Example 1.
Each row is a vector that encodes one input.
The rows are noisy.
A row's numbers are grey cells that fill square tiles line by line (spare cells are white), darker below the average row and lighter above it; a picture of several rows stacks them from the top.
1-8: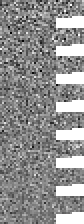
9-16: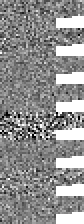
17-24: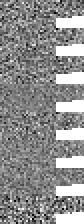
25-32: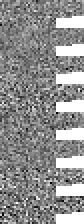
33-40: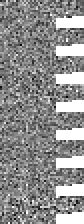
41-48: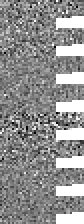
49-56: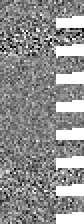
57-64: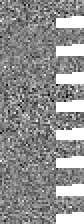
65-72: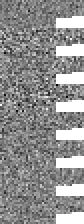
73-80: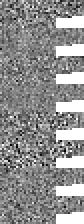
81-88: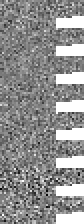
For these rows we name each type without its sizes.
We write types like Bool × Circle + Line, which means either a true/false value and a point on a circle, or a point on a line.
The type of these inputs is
Label × Line.
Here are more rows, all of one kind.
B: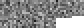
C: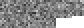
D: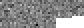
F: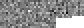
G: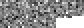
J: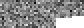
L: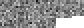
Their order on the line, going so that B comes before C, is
D, L, B, G, C, F, J.
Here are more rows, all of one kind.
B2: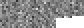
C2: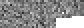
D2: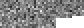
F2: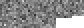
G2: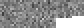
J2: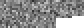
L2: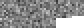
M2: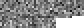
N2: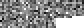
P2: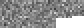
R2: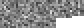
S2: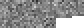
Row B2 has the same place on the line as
D2 and M2.
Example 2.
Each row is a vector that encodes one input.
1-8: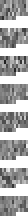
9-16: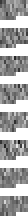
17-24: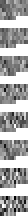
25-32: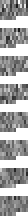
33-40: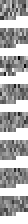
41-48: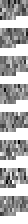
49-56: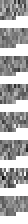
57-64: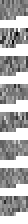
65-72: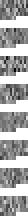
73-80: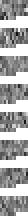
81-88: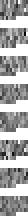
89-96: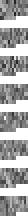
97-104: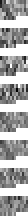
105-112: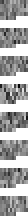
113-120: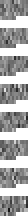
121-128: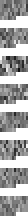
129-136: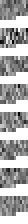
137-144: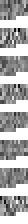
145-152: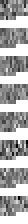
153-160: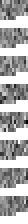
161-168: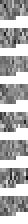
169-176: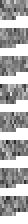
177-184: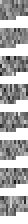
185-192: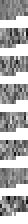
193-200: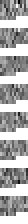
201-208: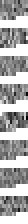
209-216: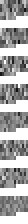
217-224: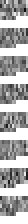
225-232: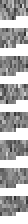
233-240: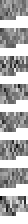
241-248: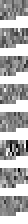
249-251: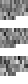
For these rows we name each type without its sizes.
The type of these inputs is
Bool × Line.
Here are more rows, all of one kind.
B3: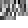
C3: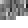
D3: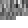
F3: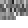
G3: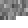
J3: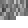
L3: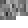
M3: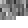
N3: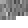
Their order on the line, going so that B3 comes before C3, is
J3, L3, D3, B3, G3, C3, N3, M3, F3.
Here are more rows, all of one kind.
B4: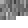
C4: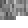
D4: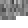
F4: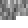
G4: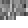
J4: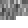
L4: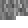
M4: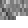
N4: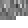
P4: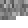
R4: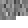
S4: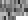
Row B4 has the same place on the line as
D4, F4, R4 and S4.
